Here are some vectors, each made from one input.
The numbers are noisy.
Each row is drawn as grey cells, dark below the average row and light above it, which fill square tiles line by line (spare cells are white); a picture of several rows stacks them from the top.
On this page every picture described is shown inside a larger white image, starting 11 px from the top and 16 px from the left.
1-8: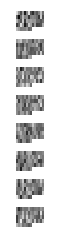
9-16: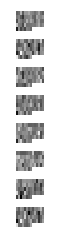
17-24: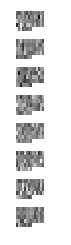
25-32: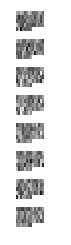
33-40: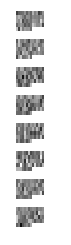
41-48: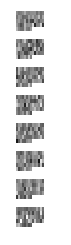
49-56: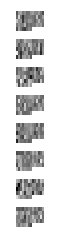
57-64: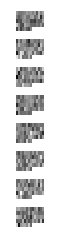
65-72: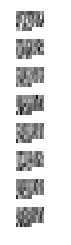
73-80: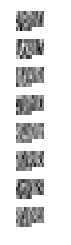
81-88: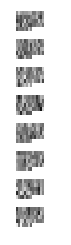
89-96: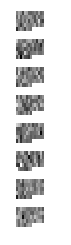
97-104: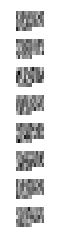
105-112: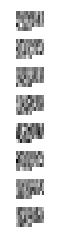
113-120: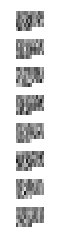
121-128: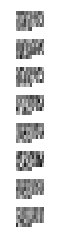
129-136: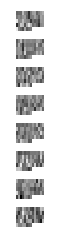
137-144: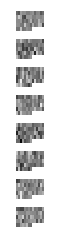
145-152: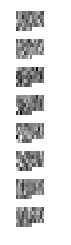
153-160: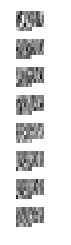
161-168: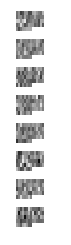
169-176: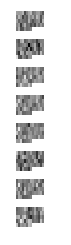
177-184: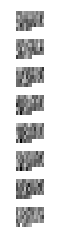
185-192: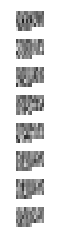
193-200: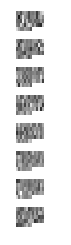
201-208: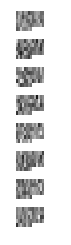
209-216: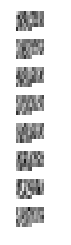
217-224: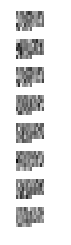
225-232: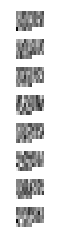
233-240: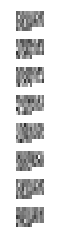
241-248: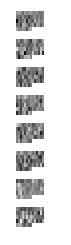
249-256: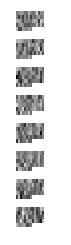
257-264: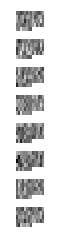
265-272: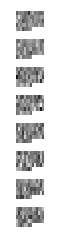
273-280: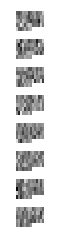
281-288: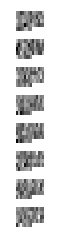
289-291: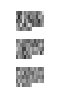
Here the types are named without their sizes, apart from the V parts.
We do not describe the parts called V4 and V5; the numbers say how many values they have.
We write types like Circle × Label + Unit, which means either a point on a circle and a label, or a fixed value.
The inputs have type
(Bool × Bool × Bool × V4 + Tree) × Tree × V5 × V5.
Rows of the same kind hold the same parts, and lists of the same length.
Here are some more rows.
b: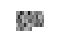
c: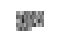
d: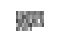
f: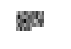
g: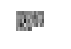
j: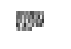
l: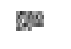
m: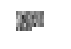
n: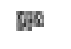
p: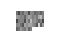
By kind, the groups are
b, f, g, j, l, n, p
c, d, m

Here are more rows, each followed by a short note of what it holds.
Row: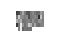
a node of a tree, three true/false values, a value of V4 and two values of V5
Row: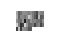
a node of each of two trees and two values of V5
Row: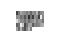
a node of a tree, three true/false values, a value of V4 and two values of V5
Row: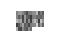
a node of a tree, three true/false values, a value of V4 and two values of V5
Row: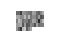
a node of a tree, three true/false values, a value of V4 and two values of V5
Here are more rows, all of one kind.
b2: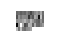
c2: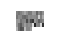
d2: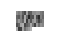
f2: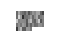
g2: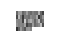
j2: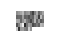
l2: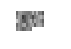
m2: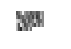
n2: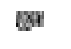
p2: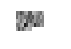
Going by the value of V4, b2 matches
d2 and n2.
